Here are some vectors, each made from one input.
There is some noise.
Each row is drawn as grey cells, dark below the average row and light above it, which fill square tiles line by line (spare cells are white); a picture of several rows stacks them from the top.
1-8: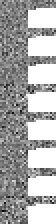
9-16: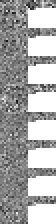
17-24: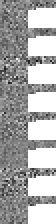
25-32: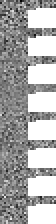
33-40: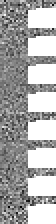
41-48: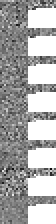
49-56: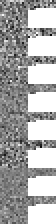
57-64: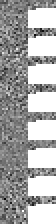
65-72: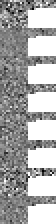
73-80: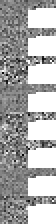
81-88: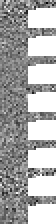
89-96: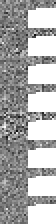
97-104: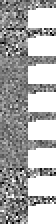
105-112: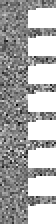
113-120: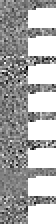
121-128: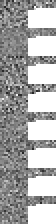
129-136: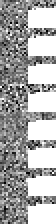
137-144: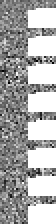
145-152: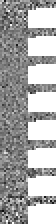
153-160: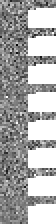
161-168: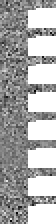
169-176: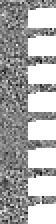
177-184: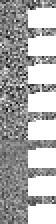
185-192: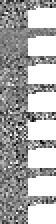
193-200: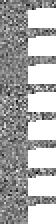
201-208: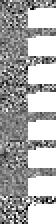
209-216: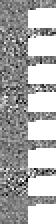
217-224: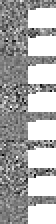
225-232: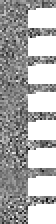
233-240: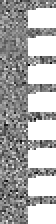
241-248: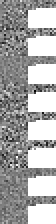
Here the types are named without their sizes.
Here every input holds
a label and a point on each of four lines.
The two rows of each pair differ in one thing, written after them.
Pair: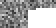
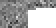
the label
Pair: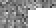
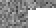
the label
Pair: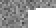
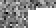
the label
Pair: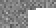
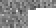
the place on one of the four lines
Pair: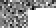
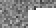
the label
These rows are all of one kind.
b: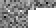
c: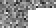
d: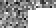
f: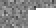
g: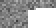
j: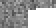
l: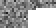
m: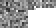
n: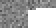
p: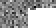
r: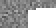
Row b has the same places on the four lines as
d and r.
